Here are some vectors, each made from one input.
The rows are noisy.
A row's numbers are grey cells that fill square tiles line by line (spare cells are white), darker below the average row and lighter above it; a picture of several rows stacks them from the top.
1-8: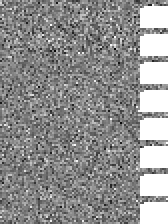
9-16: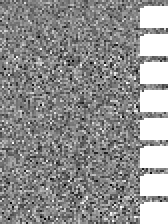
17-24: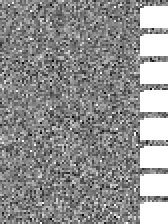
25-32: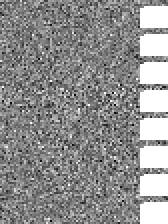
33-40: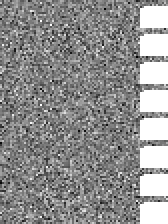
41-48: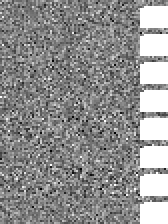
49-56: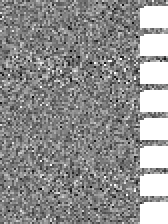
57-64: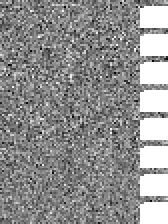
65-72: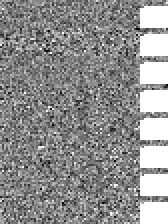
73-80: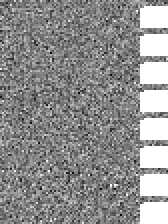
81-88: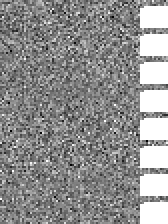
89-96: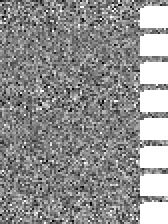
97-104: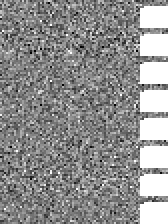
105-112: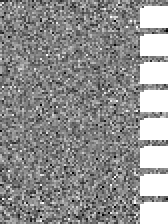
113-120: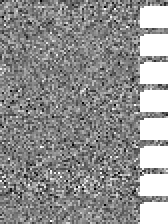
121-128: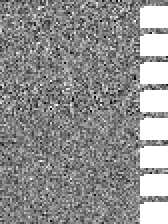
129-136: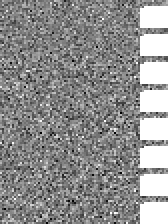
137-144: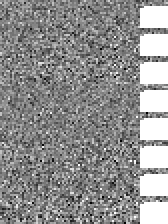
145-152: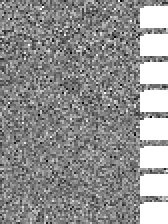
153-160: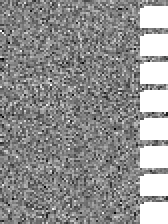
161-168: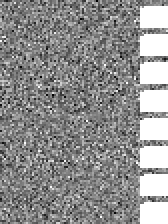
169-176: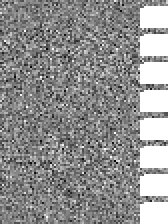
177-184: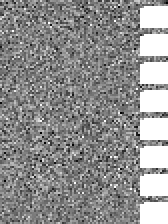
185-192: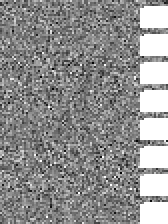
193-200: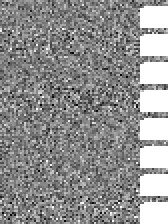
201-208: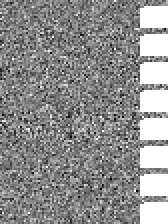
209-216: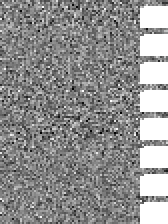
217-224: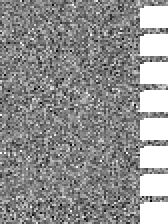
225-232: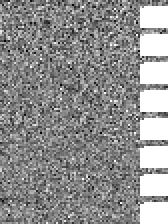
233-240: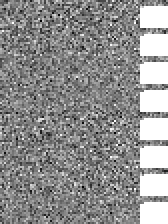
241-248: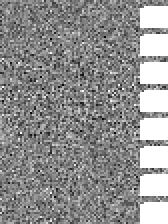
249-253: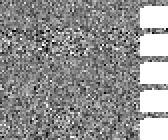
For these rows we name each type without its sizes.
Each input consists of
either a point on a circle, or a point on a line, or a node of a tree.
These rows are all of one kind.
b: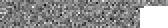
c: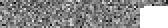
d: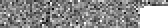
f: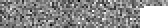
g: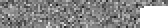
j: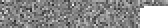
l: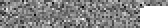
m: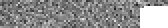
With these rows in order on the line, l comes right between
f and m.
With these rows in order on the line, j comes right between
b and d.
